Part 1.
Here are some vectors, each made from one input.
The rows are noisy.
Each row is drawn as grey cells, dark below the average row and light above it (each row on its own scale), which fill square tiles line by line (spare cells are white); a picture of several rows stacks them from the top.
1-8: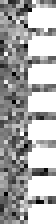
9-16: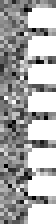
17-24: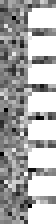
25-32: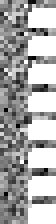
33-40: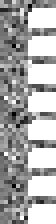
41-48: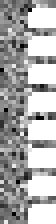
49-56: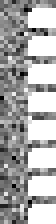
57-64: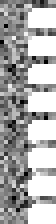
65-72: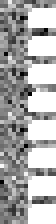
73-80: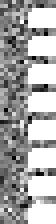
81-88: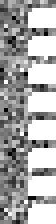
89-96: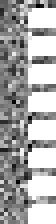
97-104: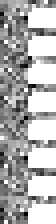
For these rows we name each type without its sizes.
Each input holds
either a label, or four true/false values.
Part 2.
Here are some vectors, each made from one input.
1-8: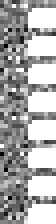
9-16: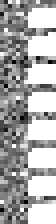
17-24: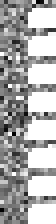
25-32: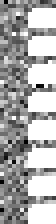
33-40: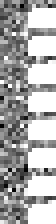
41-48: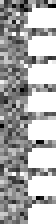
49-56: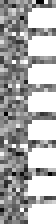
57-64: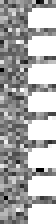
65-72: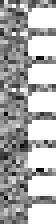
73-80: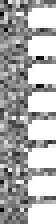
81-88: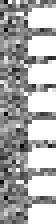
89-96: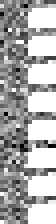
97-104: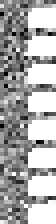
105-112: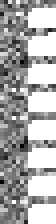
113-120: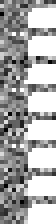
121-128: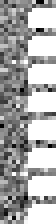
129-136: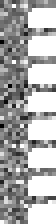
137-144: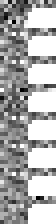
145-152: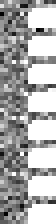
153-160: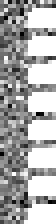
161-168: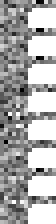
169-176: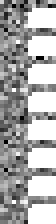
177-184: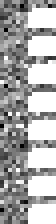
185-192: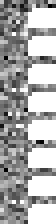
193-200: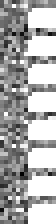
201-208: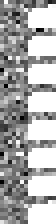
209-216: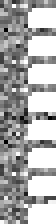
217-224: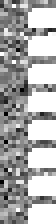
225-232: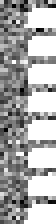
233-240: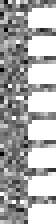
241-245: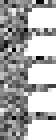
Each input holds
a point on a 7-point line and a true/false value.
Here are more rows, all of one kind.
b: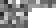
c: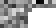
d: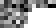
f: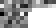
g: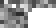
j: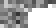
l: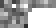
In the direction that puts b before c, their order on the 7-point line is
l, g, j, f, b, d, c.
